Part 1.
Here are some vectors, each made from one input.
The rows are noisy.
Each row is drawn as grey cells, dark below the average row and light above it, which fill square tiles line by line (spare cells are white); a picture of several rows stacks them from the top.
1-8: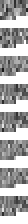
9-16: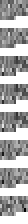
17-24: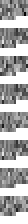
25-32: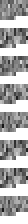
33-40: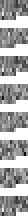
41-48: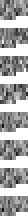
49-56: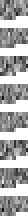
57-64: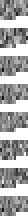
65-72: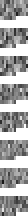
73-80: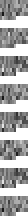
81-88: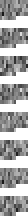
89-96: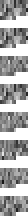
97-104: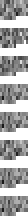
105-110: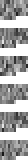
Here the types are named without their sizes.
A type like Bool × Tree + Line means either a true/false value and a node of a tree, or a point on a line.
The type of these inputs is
Bool × Bool × Bool.
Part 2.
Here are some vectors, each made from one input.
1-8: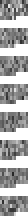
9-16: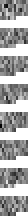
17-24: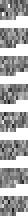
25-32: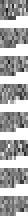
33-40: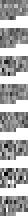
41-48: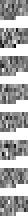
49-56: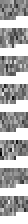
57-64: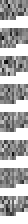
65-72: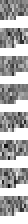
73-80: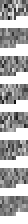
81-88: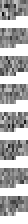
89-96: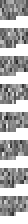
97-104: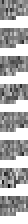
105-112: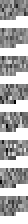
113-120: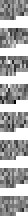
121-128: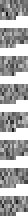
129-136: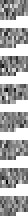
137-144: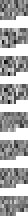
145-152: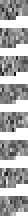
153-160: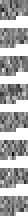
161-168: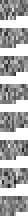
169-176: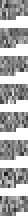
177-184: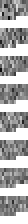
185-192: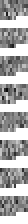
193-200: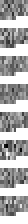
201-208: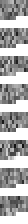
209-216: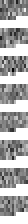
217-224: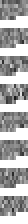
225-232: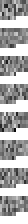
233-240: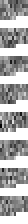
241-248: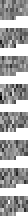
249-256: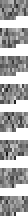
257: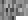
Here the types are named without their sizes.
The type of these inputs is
Line.
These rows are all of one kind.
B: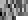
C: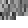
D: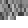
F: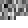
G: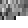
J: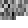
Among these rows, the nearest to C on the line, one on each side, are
B and D.
